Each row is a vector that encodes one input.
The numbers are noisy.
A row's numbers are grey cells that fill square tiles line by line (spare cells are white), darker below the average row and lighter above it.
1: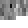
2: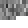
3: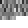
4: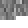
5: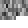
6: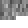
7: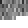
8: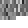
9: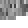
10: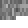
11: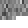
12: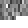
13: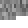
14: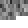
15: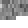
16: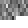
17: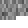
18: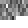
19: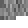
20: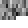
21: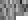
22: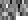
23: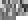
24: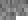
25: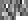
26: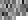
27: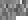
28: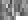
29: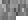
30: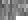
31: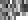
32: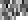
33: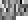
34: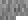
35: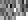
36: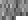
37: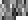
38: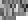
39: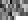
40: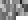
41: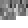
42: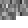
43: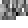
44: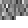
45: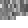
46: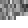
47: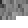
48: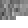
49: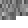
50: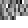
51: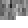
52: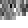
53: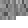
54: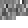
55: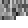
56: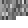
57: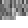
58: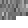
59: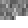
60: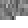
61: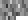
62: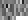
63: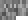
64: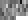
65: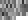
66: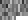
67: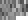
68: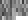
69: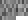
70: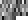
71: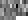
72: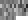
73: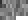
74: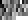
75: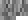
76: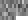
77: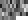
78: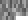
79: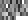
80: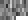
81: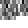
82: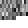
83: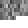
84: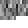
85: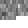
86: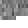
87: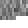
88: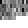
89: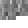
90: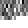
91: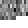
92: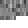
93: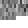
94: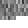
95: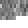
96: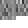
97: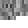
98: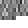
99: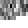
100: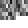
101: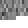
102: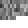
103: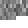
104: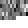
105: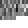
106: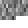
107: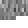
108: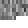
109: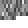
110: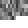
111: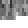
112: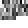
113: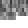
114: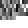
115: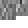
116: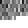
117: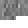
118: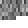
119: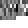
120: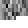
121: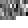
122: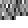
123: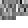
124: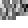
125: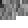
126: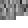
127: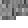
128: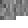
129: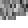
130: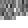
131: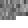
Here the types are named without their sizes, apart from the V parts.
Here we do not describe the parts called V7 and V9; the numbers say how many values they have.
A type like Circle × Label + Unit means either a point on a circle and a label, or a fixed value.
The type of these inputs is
(Bool × Bool × Bool + Line) × V7 × V9.
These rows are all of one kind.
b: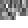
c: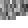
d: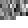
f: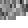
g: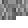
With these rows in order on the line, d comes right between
b and f.
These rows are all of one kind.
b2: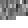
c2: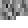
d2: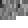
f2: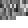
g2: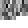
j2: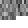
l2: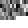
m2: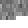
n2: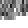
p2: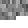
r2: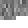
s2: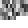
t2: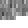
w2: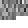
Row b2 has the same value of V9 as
c2, r2 and s2.
